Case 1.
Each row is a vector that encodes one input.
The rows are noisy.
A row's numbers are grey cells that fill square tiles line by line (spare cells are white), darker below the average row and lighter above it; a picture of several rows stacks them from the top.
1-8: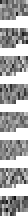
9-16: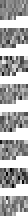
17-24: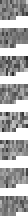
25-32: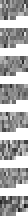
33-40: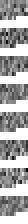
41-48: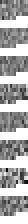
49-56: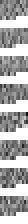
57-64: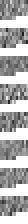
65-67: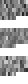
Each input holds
a point on an 8-point line.
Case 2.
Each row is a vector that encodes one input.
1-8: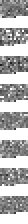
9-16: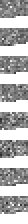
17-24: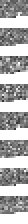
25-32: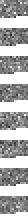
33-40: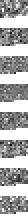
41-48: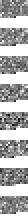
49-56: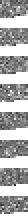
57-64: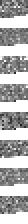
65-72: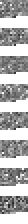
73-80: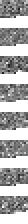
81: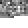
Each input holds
one of 9 labels.
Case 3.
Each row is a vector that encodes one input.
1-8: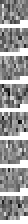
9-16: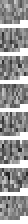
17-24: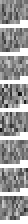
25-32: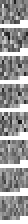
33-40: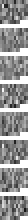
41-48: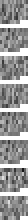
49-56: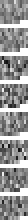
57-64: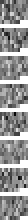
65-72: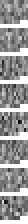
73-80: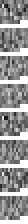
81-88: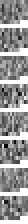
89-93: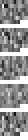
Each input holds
a point on a 12-point line.
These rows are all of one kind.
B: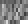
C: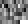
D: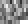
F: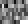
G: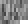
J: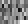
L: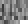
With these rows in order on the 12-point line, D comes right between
B and G.
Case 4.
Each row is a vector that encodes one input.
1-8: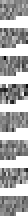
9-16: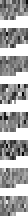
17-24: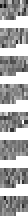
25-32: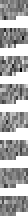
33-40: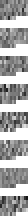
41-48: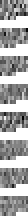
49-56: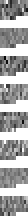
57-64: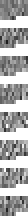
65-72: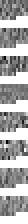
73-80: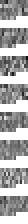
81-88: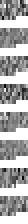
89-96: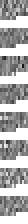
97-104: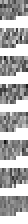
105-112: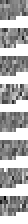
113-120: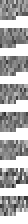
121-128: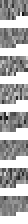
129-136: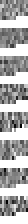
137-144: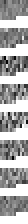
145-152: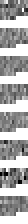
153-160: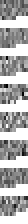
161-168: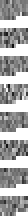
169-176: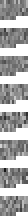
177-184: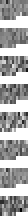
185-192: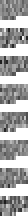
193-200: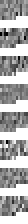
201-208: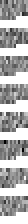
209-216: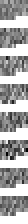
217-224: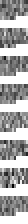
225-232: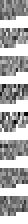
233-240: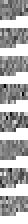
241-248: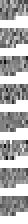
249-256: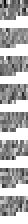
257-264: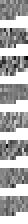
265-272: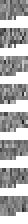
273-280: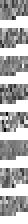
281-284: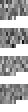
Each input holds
a point on a 10-point line.
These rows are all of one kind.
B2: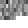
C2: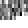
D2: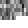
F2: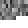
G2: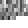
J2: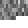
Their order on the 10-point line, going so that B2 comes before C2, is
D2, G2, B2, J2, F2, C2.
